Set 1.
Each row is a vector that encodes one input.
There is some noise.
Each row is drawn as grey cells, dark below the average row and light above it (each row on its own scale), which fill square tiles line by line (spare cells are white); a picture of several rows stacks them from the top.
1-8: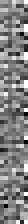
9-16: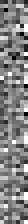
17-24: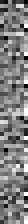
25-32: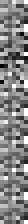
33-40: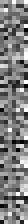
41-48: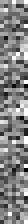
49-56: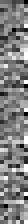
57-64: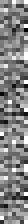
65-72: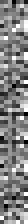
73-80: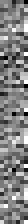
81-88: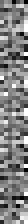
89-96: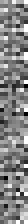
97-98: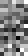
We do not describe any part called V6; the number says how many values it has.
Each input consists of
either a fixed value, or one of 8 labels and a value of V6, or a node of an 8-node tree.
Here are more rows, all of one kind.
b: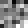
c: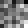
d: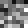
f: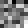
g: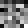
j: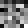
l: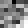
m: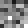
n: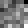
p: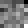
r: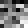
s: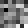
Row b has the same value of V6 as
f, l and m.
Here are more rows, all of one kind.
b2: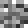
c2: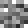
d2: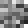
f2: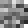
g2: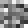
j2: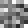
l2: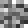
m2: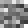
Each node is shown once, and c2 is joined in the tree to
b2 and j2.
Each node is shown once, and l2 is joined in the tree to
b2 and f2.
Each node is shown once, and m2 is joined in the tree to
g2.
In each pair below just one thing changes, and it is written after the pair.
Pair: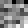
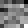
the value of V6
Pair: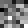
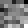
the label
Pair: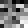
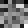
the label
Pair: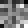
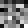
the label
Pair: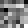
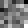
the value of V6
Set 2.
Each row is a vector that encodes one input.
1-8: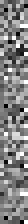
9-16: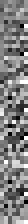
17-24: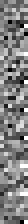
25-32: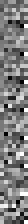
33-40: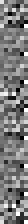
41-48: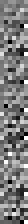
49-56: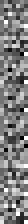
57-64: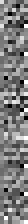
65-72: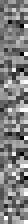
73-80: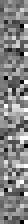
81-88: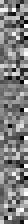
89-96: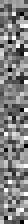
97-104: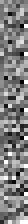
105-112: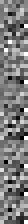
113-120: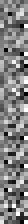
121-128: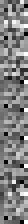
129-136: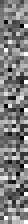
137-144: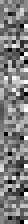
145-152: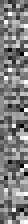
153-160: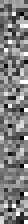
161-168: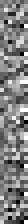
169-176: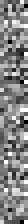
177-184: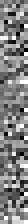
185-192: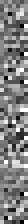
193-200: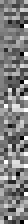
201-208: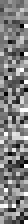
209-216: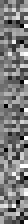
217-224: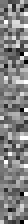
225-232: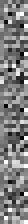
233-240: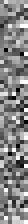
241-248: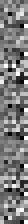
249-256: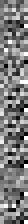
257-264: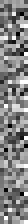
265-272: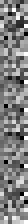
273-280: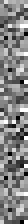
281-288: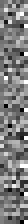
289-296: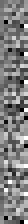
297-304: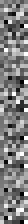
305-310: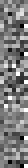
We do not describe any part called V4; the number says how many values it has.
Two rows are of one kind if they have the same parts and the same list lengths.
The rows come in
3 kinds.
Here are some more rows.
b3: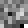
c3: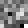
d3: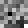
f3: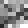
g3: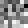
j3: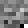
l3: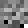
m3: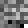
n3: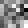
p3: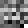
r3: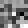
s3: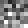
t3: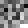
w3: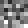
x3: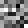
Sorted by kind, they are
b3, c3, d3, j3, l3, m3, p3, x3
f3, n3, r3
g3, s3, t3, w3

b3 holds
four true/false values.
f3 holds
a value of V4.
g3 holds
a point on a 9-point line.
